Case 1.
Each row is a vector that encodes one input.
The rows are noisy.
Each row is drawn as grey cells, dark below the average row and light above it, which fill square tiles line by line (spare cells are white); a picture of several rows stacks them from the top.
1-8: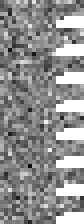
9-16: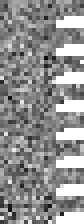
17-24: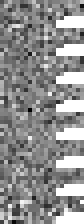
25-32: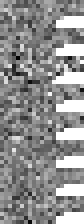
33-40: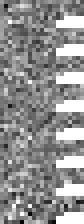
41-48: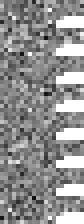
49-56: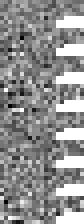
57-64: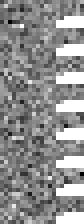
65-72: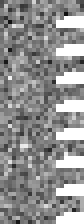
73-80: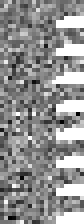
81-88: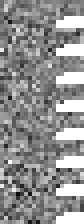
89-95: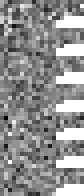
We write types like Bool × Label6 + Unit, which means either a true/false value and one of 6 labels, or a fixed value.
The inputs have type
Bool × Line7 + Label8.
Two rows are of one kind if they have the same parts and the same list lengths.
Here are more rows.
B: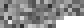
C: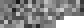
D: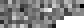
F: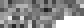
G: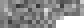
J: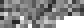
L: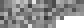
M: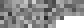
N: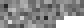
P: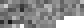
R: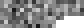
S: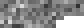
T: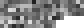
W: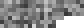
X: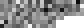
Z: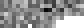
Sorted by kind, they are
B, F, J, L, M, N, S, T, X, Z
C, D, G, P, R, W

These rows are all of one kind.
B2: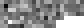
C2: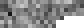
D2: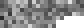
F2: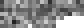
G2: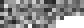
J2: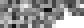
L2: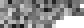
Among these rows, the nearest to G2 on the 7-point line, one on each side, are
B2 and L2.
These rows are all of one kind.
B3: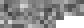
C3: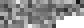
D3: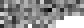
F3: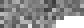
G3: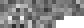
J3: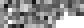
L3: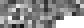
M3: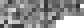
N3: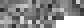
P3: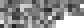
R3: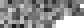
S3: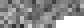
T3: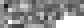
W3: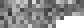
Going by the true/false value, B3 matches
C3, J3, T3 and W3.
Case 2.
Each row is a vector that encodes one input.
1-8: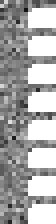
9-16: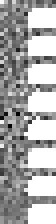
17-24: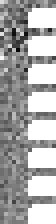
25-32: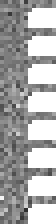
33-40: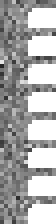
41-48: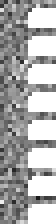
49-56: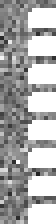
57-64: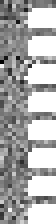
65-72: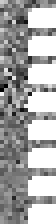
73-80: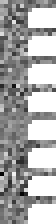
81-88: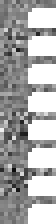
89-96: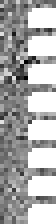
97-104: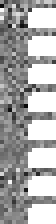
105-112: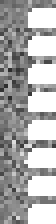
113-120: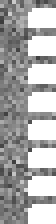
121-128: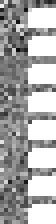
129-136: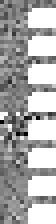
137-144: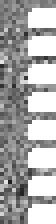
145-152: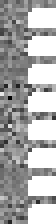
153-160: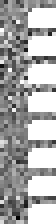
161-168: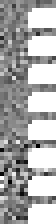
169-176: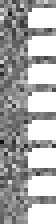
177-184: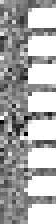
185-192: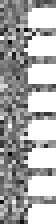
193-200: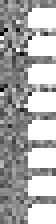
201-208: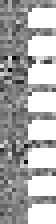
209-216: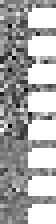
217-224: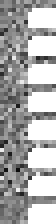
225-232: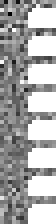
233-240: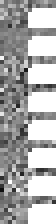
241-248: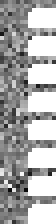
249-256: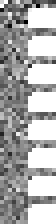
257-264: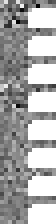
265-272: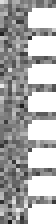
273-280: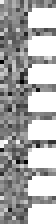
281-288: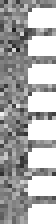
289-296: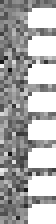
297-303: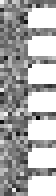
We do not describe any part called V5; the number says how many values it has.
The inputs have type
Bool × Label10 + V5.
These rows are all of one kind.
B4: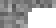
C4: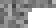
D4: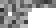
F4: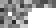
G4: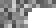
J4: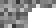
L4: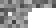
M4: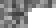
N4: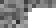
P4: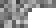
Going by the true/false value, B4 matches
C4, D4, M4 and N4.
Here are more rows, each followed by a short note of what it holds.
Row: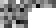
a value of V5
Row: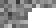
one of 10 labels and a true/false value
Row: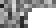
a value of V5
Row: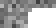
one of 10 labels and a true/false value
